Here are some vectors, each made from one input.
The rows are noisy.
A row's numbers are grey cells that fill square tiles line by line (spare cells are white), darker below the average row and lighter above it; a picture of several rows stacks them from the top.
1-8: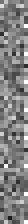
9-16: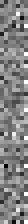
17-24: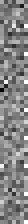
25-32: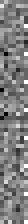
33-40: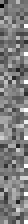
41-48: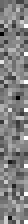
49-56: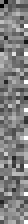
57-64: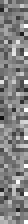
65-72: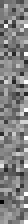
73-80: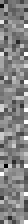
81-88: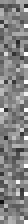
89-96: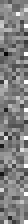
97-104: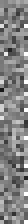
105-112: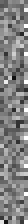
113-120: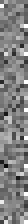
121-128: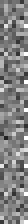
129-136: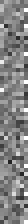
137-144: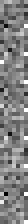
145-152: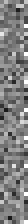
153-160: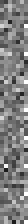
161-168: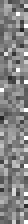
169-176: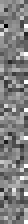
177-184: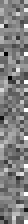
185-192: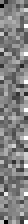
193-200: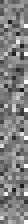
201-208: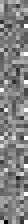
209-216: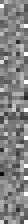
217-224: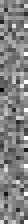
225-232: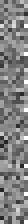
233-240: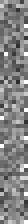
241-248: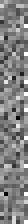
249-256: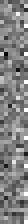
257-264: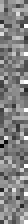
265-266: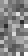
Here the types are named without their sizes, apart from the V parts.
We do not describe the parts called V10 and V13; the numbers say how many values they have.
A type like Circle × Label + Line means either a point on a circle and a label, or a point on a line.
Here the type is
(Line + V10) × (Line + V13).
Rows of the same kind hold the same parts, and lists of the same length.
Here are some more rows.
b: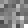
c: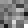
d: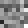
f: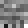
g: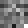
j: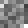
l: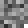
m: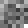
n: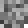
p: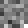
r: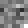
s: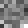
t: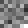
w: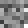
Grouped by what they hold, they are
b, j, m
c, d, l, n, w
f, g
p, r, s, t

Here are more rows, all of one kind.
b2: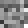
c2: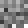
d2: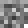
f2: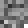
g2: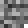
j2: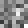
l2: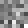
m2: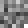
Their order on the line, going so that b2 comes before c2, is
d2, g2, b2, f2, m2, c2, j2, l2.
